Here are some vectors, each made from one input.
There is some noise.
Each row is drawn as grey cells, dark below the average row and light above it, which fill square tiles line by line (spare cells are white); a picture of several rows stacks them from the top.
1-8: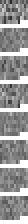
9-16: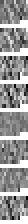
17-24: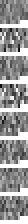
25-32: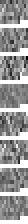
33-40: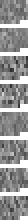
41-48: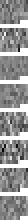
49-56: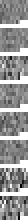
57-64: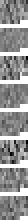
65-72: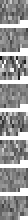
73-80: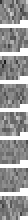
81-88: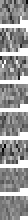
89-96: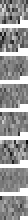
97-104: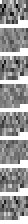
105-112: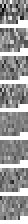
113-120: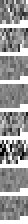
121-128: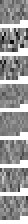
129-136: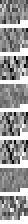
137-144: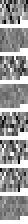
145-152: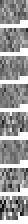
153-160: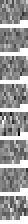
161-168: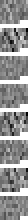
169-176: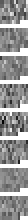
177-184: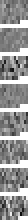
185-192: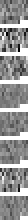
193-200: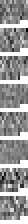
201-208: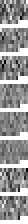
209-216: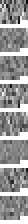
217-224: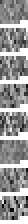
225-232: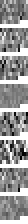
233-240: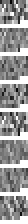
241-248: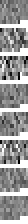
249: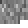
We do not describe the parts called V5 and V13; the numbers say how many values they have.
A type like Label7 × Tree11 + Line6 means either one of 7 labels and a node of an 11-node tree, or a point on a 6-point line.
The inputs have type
Bool × Bool × Bool × Bool × Bool × (Line9 + V5) × V13.
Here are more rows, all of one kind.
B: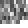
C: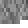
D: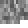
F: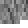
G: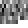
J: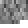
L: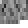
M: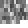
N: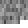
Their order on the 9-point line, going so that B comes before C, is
B, G, J, N, L, M, D, C, F.
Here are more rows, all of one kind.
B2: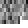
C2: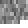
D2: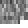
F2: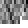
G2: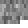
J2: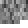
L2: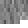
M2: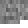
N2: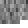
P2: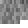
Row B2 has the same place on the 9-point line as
C2, J2 and L2.
